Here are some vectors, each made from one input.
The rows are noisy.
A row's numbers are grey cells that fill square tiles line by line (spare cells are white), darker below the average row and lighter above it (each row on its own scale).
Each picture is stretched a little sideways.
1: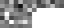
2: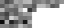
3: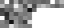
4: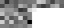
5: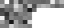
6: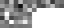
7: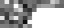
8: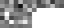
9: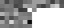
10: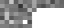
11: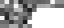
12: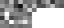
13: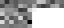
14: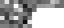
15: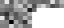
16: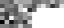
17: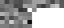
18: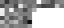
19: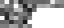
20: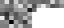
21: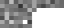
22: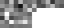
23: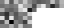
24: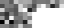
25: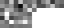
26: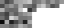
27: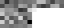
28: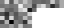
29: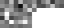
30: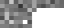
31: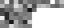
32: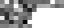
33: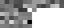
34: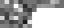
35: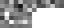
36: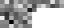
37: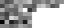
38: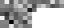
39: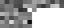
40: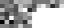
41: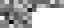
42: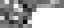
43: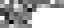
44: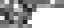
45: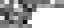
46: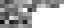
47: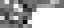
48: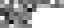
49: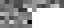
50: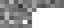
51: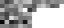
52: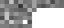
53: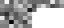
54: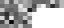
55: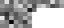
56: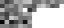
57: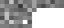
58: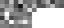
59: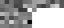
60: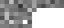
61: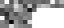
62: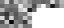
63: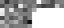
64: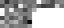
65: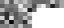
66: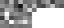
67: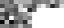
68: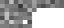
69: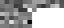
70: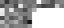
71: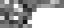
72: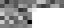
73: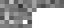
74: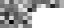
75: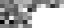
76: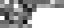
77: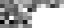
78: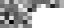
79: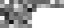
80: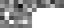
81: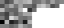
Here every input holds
either a point on a 5-point line, or a point on a 7-point line.
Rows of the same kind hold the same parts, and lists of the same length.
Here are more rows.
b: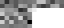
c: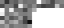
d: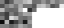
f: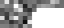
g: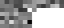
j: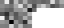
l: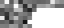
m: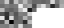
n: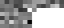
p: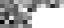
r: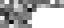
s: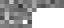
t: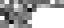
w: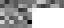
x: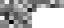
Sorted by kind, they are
b, c, g, n, s, w
d, f, j, l, m, p, r, t, x

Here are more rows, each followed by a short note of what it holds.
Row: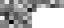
a point on a 7-point line
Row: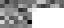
a point on a 5-point line
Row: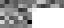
a point on a 5-point line
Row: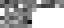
a point on a 5-point line
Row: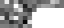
a point on a 7-point line
